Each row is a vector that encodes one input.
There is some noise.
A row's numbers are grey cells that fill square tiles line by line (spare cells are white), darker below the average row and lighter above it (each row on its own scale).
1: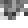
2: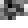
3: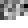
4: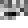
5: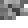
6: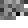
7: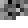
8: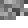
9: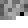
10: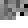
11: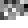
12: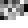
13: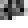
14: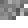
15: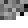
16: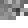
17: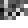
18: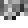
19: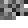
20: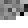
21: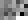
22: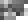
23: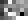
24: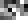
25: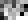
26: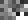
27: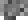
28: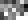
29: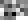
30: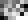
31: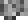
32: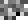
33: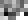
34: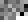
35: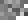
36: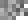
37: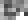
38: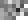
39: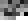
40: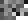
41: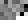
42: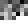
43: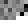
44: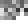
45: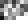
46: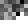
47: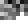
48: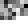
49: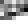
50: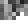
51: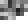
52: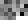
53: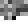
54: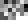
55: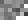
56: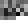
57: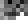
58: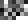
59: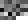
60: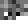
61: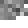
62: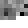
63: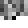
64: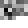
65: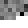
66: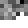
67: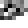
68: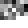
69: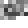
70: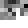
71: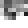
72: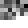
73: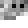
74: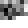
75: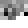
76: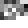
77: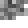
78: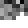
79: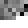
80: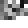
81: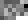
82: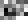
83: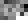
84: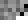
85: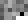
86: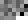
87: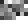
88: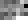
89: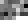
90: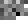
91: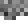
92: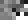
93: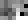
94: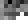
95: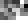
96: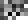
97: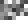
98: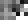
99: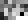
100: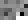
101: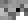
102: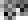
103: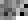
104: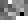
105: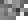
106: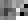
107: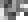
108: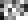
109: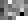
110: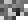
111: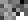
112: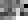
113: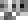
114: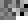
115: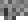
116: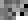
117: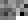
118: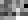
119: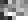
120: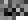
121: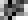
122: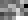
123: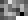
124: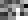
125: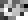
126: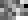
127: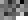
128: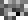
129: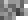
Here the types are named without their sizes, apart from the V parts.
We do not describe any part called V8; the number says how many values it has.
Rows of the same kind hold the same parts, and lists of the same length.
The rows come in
2 kinds.
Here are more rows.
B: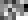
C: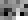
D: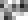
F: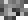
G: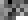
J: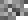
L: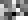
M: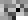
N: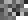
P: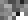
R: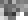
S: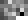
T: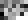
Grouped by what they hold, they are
B, C, S, T
D, F, G, J, L, M, N, P, R

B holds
a point on each of two lines.
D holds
a point on a line and a value of V8.
